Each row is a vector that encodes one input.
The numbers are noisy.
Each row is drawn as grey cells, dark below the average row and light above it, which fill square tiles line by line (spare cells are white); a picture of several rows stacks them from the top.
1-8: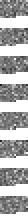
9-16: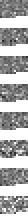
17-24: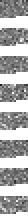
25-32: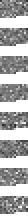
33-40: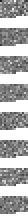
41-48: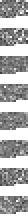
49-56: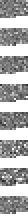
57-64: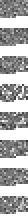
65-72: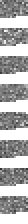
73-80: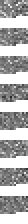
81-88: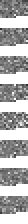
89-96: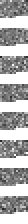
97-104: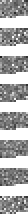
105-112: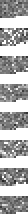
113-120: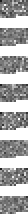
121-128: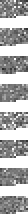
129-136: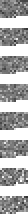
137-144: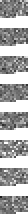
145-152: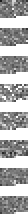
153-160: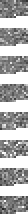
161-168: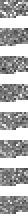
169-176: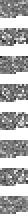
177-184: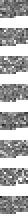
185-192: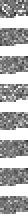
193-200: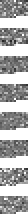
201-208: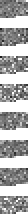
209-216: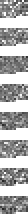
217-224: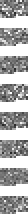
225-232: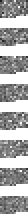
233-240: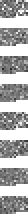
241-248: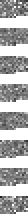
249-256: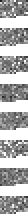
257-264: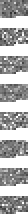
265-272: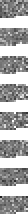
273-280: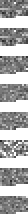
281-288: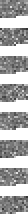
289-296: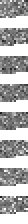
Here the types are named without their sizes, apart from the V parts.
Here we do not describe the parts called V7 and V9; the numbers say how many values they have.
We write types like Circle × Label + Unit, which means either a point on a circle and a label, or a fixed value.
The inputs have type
Bool × Bool × Bool × V9 + Label × V7 + Unit.
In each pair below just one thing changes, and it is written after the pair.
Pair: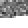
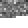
the value of V9
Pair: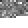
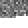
one of the three true/false values
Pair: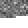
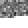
the value of V9
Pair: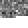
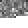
the value of V9
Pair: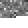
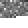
one of the three true/false values
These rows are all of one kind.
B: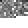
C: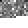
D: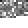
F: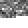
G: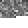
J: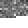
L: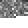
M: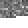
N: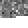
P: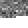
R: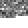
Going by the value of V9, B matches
F, L, M and P.
